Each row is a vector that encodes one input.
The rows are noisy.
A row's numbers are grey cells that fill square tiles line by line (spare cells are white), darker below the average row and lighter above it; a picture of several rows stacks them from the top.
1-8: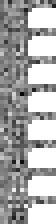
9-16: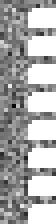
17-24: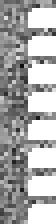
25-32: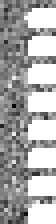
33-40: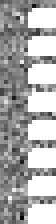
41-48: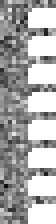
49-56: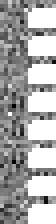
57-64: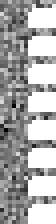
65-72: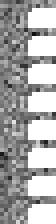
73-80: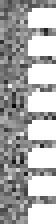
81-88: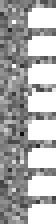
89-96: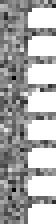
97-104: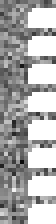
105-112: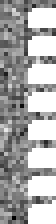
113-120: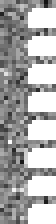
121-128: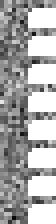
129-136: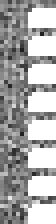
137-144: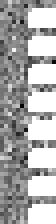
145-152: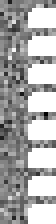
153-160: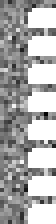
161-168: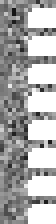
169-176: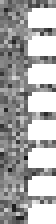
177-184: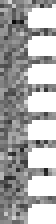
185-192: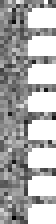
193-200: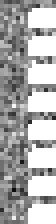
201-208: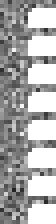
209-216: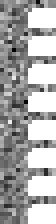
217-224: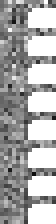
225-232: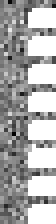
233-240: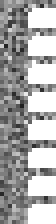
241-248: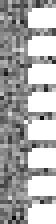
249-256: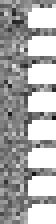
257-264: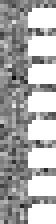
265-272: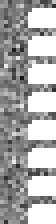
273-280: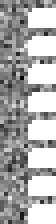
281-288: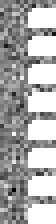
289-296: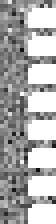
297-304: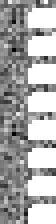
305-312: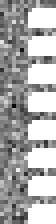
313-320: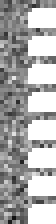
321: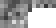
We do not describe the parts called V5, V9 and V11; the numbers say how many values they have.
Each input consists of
a point on a 12-point line and a value of V5, together with either a point on a 12-point line and four true/false values, or a value of V9 and a value of V11.
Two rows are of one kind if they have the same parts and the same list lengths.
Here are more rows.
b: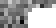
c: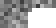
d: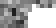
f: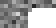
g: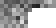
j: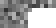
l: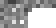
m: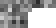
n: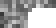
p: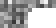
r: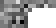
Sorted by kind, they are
b, d, m, p, r
c, f, g, j, l, n

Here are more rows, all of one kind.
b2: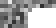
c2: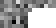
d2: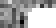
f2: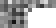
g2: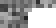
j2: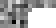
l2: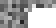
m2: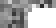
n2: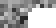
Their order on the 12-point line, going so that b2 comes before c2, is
n2, d2, b2, m2, f2, g2, l2, j2, c2.
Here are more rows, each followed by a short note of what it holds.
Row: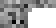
a point on a 12-point line, a value of V5, a value of V9 and a value of V11
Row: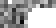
a point on a 12-point line, a value of V5, a value of V9 and a value of V11
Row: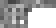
a point on each of two 12-point lines, four true/false values and a value of V5
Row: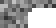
a point on each of two 12-point lines, four true/false values and a value of V5
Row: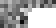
a point on a 12-point line, a value of V5, a value of V9 and a value of V11
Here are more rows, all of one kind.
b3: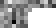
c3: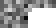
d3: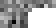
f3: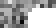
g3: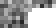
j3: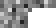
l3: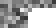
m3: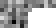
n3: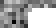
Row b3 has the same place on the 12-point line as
d3, j3 and m3.
